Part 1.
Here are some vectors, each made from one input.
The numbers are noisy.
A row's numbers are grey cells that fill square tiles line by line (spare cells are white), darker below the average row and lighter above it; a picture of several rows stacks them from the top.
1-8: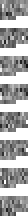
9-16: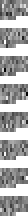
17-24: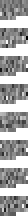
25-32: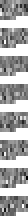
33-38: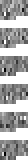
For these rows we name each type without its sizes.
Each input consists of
a point on each of two lines and a true/false value.
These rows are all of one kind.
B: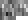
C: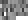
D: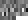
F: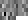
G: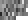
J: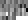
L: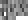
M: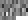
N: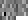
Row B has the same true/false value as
C and L.
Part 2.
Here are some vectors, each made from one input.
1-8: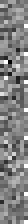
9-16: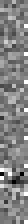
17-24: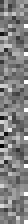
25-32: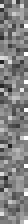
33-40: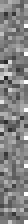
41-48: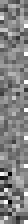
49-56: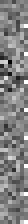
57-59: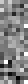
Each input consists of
either a point on a 7-point line, or a point on an 8-point line.
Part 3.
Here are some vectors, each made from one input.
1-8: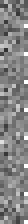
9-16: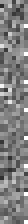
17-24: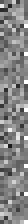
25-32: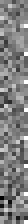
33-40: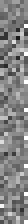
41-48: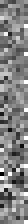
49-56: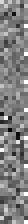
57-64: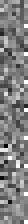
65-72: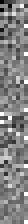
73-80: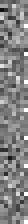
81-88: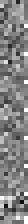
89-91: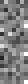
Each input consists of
either a point on an 8-point line, or a point on a 10-point line.
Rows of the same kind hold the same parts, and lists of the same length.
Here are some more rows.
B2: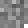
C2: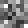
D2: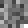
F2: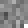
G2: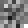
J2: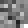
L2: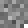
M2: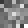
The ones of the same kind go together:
B2, C2, F2, L2, M2
D2, G2, J2

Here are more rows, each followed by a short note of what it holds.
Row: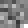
a point on an 8-point line
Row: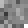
a point on a 10-point line
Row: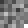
a point on an 8-point line
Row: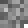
a point on a 10-point line
